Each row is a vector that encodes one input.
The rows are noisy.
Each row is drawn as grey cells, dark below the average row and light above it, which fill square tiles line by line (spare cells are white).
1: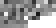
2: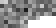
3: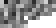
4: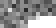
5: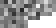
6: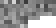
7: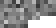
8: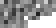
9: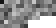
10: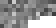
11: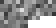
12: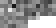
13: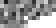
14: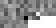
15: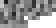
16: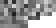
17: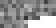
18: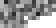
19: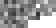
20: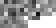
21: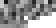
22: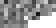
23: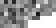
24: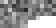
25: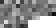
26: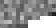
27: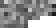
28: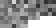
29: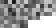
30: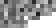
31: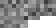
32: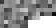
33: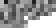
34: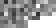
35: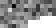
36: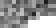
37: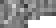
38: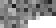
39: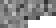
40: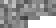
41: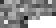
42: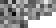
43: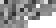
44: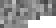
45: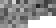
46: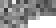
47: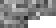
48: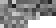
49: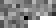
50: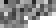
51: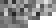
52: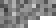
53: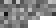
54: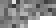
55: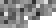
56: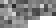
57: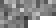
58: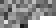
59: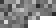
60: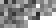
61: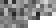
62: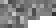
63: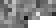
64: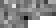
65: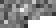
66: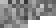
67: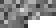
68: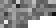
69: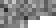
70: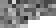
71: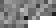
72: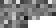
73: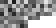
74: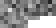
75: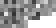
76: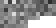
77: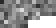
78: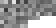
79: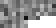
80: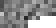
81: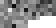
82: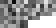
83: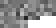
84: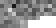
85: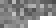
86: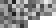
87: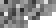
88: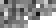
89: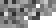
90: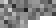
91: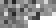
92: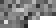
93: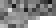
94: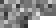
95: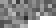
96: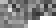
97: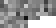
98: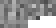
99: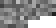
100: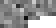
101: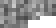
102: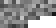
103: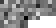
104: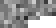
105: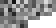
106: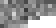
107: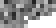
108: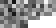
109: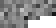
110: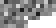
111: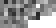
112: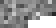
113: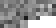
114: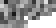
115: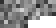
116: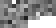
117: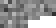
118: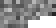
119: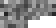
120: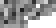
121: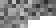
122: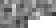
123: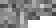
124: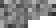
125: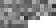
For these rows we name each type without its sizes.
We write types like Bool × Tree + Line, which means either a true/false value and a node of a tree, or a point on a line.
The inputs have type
(Bool × Label + Unit) × Line.
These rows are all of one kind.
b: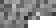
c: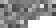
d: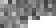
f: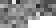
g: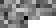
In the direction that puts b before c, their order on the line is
g, b, c, d, f.
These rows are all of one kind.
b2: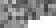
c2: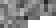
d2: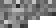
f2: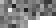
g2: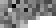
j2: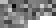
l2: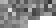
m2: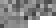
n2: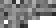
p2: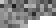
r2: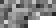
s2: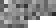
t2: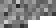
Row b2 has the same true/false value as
c2, m2 and r2.
